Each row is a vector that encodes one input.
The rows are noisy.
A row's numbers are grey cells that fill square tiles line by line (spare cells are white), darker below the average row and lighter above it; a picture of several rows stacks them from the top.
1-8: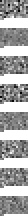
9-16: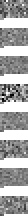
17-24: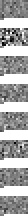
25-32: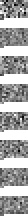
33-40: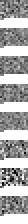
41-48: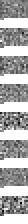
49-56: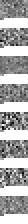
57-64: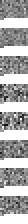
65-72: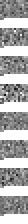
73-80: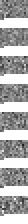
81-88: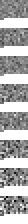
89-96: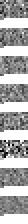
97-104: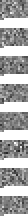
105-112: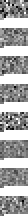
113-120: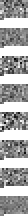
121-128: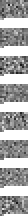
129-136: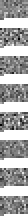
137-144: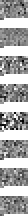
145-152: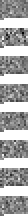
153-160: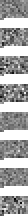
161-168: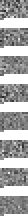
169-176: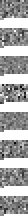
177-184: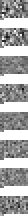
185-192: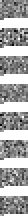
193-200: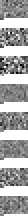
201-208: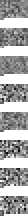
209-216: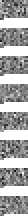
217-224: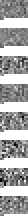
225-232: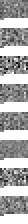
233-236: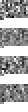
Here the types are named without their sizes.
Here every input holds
either a point on a line, or a list of points on a circle.
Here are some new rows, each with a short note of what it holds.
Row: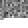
the empty list
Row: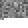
a list of two items
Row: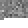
the empty list
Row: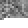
a point on a line
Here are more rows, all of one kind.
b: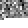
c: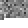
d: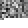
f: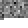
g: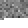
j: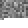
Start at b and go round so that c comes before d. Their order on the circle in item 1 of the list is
b, g, f, j, c, d.
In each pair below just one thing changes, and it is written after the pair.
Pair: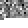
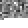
the place on the circle in item 2 of the list
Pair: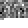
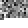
the place on the circle in item 2 of the list
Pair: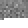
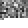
the place on the circle in item 2 of the list
